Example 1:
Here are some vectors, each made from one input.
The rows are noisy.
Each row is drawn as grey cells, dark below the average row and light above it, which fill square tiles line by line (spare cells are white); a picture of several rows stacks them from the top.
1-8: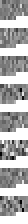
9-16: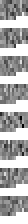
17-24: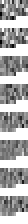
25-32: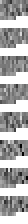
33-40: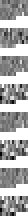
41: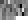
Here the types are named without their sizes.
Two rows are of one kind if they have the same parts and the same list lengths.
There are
3 kinds of row.
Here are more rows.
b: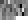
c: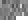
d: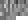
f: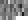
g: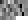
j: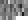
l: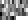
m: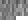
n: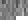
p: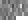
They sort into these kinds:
b, f, g, j
c, d, m, n, p
l

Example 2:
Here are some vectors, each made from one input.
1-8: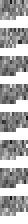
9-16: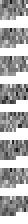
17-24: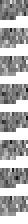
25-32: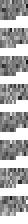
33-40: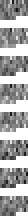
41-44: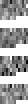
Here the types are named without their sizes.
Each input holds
a point on a line and a true/false value.
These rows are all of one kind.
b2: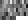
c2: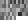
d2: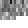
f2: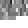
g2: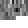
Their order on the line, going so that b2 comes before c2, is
g2, d2, f2, b2, c2.
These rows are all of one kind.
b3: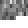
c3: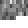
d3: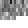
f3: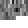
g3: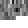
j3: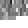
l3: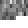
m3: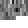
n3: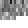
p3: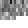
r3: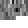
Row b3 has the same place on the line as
c3, j3 and l3.
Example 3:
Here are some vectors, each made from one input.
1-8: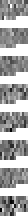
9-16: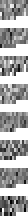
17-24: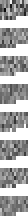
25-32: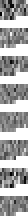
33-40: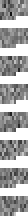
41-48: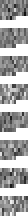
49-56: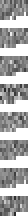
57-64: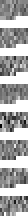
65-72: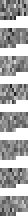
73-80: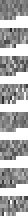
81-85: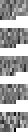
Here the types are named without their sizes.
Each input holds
a node of each of two trees.
